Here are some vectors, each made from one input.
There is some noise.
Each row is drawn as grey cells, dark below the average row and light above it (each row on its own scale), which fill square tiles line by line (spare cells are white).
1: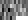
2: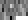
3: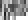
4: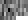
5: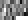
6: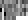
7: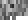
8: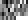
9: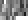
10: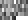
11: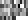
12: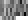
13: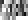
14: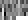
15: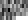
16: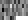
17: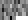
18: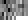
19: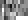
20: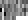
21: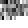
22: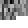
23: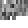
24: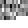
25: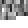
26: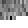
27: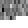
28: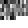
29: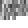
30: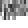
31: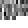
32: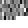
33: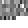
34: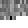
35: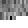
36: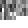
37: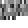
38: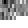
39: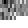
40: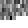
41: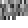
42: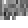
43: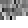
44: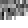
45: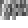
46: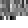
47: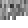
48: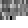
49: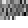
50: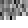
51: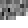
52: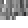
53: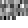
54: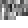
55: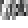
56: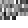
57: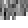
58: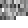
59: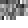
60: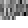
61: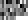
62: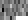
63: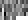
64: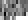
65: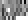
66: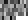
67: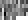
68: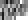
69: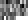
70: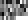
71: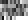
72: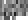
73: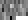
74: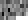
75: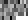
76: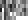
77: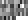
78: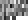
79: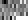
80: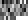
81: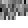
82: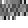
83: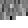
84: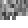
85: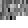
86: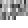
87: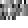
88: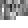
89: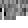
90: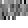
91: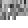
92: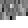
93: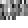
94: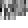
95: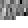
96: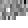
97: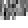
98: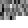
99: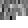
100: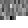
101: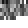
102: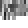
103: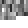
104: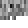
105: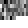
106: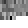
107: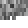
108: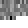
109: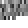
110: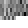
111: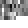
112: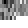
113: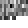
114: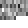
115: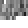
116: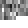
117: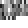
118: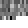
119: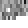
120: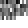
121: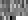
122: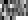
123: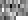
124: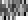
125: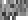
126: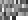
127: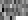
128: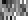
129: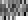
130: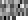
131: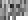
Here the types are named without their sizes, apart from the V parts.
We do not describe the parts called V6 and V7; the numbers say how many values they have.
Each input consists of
a value of V6, together with either a node of a tree, or a true/false value and a value of V7.
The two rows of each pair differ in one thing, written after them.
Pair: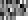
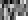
the value of V6
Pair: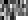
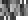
the value of V6
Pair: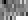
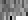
the true/false value
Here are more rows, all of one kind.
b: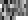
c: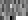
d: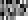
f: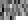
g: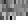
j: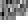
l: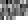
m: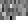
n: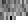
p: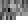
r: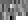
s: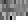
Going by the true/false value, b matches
d, j and l.
